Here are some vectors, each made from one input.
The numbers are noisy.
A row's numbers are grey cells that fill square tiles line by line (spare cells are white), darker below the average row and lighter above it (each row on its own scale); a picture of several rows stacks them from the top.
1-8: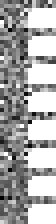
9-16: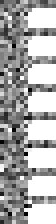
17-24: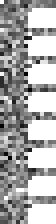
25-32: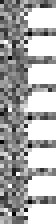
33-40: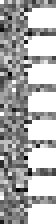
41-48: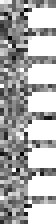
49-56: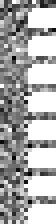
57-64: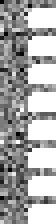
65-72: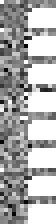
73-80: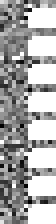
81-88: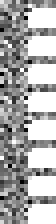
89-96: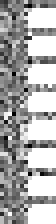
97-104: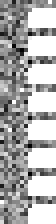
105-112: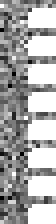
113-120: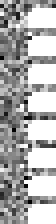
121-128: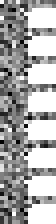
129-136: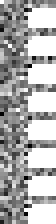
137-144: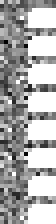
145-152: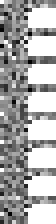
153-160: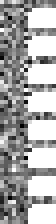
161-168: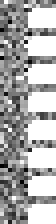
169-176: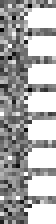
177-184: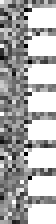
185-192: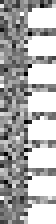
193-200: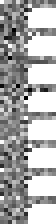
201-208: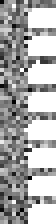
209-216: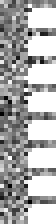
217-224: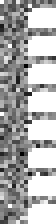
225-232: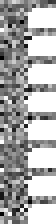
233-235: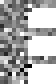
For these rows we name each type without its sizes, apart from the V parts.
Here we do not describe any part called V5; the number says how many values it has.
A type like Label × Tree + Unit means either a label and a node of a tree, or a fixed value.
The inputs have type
Line + List(Label × V5).
